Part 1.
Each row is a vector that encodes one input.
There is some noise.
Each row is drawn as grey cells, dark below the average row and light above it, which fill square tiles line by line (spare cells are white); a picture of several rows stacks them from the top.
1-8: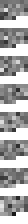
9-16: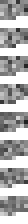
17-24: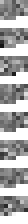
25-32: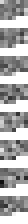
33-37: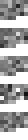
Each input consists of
either a point on a 5-point line, or a point on a 6-point line.
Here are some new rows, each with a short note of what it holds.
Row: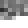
a point on a 6-point line
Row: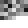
a point on a 5-point line
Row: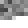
a point on a 6-point line
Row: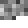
a point on a 5-point line
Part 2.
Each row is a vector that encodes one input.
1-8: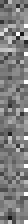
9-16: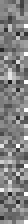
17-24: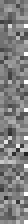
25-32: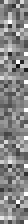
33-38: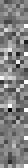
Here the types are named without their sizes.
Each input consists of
a point on a line and a true/false value.
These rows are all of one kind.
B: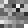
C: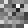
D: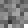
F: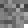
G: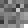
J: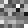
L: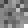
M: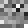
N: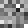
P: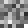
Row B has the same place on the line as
C, J and M.
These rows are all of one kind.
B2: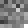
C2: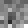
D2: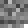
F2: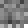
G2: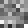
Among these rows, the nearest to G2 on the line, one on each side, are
B2 and F2.
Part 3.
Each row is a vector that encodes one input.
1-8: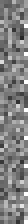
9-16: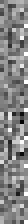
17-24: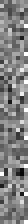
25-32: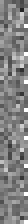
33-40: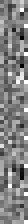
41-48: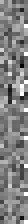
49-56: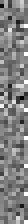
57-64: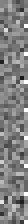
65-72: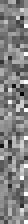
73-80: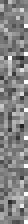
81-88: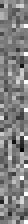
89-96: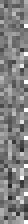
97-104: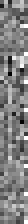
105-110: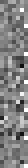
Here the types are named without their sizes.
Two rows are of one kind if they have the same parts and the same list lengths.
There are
2 kinds of row.
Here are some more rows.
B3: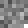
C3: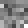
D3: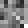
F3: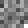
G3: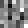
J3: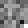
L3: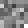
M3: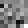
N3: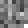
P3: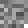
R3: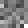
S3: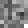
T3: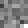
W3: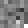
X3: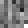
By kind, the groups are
B3, F3, J3, M3, N3, T3, W3, X3
C3, D3, G3, L3, P3, R3, S3

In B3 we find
a label.
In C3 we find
a point on a line.
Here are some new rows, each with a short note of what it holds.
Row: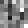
a point on a line
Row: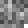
a label
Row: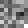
a point on a line
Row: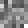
a point on a line
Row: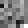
a label
